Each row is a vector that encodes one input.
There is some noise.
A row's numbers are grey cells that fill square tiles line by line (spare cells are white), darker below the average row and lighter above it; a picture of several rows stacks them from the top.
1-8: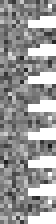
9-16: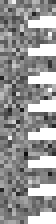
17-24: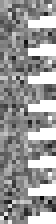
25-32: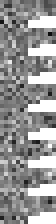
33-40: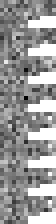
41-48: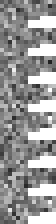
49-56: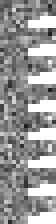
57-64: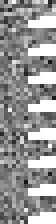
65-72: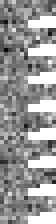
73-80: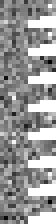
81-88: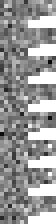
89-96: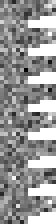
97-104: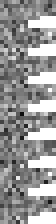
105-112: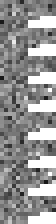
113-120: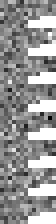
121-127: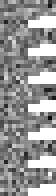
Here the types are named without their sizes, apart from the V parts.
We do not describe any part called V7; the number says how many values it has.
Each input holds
a value of V7, together with either a fixed value, or a node of a tree and a true/false value.
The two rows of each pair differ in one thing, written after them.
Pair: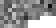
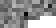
the node of the tree
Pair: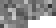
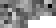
the true/false value
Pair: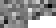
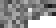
the true/false value
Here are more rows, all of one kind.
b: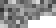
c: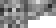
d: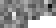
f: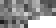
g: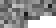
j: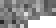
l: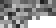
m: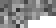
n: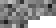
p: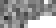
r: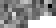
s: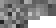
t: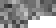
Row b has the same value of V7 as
c, l and m.
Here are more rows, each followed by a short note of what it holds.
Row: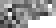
a value of V7
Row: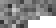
a node of a tree, a true/false value and a value of V7
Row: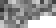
a node of a tree, a true/false value and a value of V7
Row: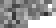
a value of V7
